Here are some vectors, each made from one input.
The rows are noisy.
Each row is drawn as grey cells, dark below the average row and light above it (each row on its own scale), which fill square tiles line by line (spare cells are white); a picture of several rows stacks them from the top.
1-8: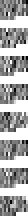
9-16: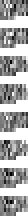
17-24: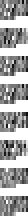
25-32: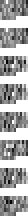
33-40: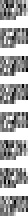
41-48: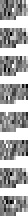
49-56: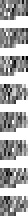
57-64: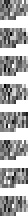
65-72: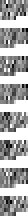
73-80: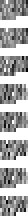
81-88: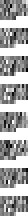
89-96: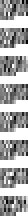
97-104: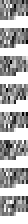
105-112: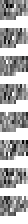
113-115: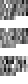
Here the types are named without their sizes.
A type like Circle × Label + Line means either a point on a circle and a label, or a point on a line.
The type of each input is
Bool × (Circle + Unit).
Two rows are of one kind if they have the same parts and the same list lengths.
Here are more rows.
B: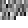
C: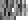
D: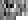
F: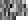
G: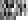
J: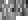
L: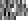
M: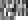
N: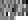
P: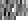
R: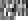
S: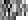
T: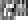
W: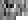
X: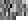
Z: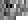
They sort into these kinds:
B, J
C, D, F, G, L, M, N, P, R, S, T, W, X, Z

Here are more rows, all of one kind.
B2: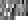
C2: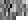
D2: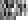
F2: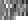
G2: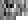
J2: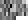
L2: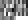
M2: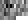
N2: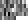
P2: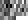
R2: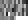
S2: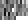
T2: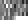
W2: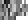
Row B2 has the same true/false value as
F2, L2, R2 and T2.
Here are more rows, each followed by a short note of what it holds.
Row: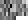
a point on a circle and a true/false value
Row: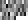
a true/false value
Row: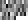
a true/false value
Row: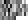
a point on a circle and a true/false value
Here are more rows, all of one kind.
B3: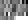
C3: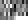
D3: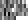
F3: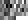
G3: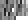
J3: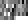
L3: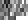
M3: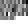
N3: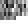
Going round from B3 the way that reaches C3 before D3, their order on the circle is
B3, N3, C3, G3, D3, J3, L3, F3, M3.
